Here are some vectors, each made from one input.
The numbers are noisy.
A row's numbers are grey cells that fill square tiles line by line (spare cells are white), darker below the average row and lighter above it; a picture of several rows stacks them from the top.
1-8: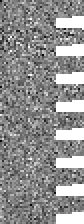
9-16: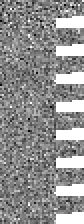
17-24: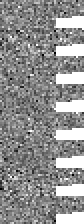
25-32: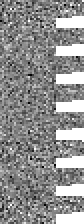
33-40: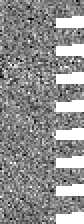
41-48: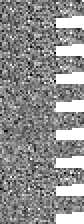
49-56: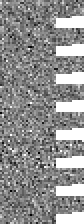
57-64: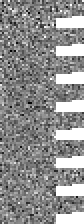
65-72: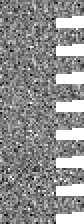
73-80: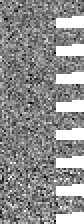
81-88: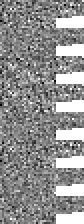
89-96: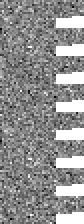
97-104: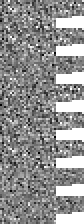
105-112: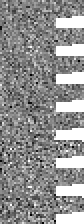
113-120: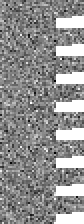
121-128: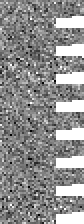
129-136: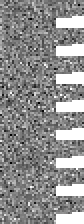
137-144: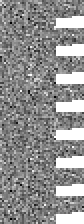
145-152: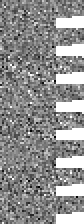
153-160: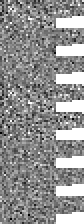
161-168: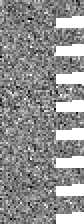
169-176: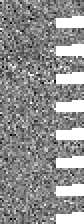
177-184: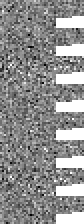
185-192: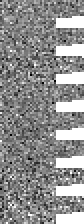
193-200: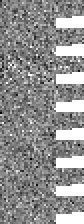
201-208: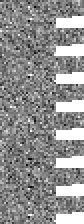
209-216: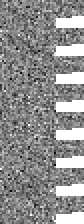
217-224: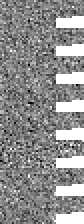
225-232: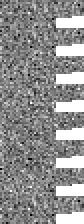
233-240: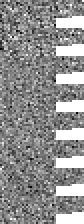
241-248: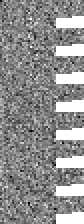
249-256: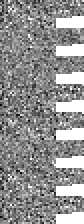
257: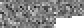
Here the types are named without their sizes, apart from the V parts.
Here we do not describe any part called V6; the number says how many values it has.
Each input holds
four true/false values, together with a list of items, each a label and a value of V6.
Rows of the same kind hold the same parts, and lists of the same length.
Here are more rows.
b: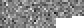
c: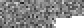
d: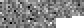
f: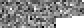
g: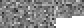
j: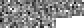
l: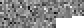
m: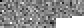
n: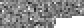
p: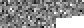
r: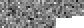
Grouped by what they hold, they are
b, c, d, g, l
f, j, p
m, n, r

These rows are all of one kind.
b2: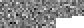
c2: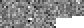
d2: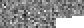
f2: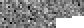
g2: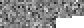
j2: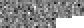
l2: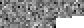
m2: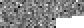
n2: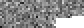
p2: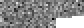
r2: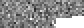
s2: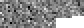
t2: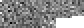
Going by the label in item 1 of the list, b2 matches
d2 and j2.
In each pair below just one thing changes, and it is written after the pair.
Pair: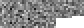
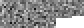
the label in item 2 of the list
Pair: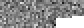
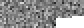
the value of V6 in item 1 of the list
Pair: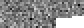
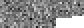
the label in item 1 of the list
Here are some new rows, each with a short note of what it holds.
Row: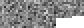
four true/false values, together with a list of two items
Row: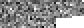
four true/false values, together with the empty list
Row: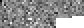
four true/false values, together with a list of one item
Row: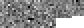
four true/false values, together with a list of two items
